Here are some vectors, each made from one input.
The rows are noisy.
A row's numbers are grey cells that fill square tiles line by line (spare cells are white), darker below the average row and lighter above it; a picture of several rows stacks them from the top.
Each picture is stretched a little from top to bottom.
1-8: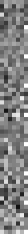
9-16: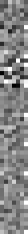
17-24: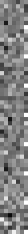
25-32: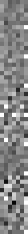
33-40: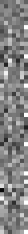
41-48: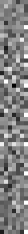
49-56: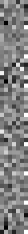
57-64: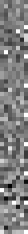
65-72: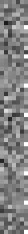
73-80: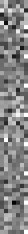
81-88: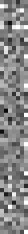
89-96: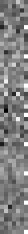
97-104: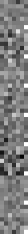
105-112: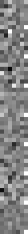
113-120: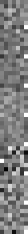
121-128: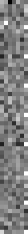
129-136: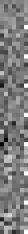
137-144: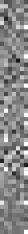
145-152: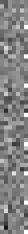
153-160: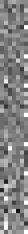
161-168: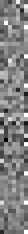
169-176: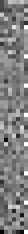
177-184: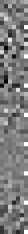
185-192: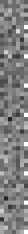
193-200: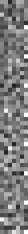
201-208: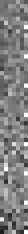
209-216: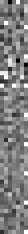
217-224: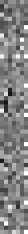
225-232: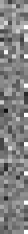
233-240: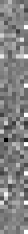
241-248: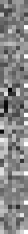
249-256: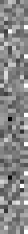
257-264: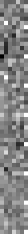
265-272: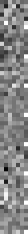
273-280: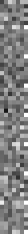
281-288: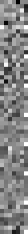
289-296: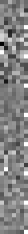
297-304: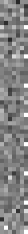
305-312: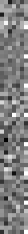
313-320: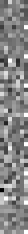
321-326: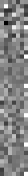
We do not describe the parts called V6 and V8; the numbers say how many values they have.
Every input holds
either a point on a 10-point circle and a true/false value, or a point on a 7-point line and a value of V6, or a value of V8.
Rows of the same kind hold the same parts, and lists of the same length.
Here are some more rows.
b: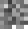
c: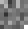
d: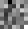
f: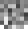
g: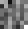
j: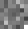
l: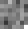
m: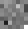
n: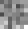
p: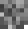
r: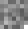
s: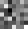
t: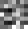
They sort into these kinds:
b, d, n
c, f, m, r
g, j, l, p, s, t

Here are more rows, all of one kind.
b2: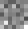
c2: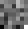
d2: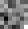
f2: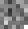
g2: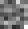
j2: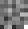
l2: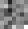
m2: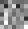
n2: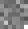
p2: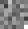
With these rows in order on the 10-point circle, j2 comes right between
b2 and m2.
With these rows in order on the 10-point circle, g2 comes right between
b2 and c2.
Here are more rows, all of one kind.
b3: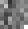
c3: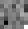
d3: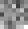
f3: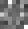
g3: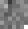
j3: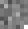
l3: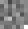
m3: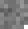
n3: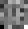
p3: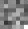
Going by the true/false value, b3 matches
c3, f3, g3 and m3.
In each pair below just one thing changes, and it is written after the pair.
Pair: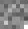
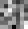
the place on the 7-point line
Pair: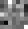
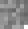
the place on the 7-point line
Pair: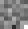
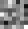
the value of V6
